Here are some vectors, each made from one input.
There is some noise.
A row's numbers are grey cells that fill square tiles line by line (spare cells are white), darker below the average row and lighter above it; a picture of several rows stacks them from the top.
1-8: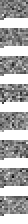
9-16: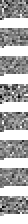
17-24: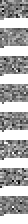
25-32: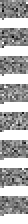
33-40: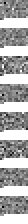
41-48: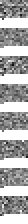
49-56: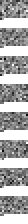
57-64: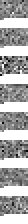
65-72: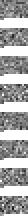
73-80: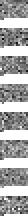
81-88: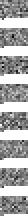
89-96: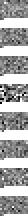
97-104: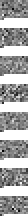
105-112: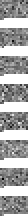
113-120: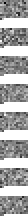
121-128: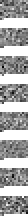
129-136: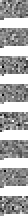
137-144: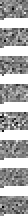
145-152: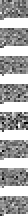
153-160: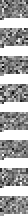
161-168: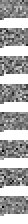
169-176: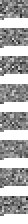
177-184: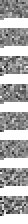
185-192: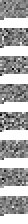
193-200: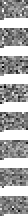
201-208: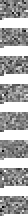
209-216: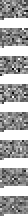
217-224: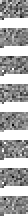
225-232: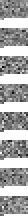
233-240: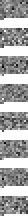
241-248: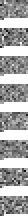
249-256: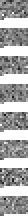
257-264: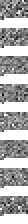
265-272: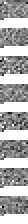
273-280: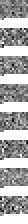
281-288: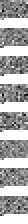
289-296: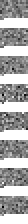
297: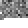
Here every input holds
one of 8 labels, together with a list of up to three points on a 6-point line.
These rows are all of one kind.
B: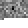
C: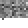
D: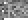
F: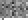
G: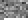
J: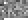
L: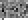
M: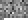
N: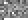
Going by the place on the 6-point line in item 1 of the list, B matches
C and F.
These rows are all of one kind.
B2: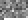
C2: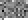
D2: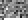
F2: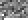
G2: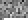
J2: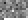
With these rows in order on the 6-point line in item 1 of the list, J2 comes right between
B2 and F2.
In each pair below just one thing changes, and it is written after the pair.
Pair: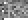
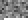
the label
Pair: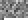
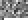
the place on the 6-point line in item 1 of the list
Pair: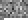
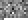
the place on the 6-point line in item 1 of the list
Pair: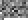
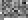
the place on the 6-point line in item 1 of the list
